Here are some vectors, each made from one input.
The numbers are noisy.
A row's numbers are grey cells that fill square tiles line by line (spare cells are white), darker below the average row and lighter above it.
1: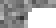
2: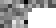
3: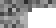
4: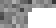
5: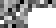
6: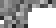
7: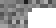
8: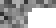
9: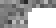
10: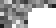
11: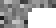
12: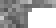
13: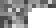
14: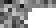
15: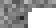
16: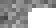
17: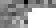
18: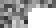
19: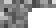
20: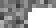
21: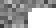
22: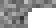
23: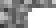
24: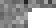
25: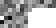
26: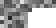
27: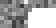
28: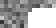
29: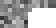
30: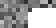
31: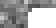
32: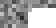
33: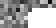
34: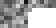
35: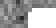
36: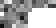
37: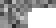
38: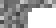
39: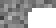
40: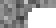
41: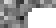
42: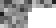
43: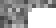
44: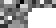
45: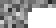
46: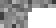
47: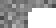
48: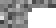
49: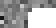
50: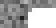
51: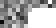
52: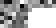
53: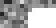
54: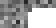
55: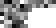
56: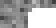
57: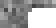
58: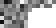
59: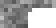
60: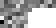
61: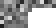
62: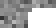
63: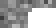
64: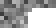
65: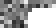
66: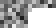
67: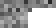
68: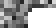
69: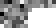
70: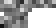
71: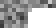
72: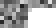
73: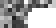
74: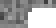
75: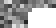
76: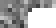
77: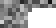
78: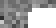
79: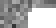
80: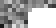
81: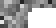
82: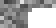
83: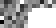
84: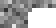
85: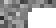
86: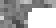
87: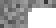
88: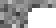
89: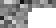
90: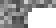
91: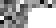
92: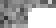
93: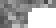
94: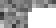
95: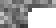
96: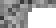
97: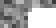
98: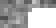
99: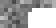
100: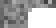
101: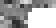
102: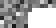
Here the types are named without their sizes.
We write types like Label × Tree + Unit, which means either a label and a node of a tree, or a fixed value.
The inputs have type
Circle × Tree × Tree.
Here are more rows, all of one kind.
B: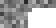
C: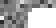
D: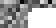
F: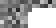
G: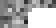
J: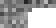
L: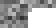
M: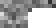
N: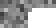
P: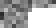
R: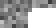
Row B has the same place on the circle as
D, F and J.
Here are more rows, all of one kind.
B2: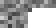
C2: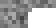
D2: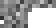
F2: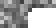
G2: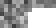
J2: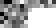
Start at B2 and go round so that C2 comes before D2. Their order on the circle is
B2, F2, C2, J2, D2, G2.
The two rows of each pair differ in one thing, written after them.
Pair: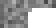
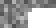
the place on the circle
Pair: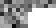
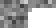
the place on the circle
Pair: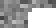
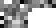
the node of one of the two trees
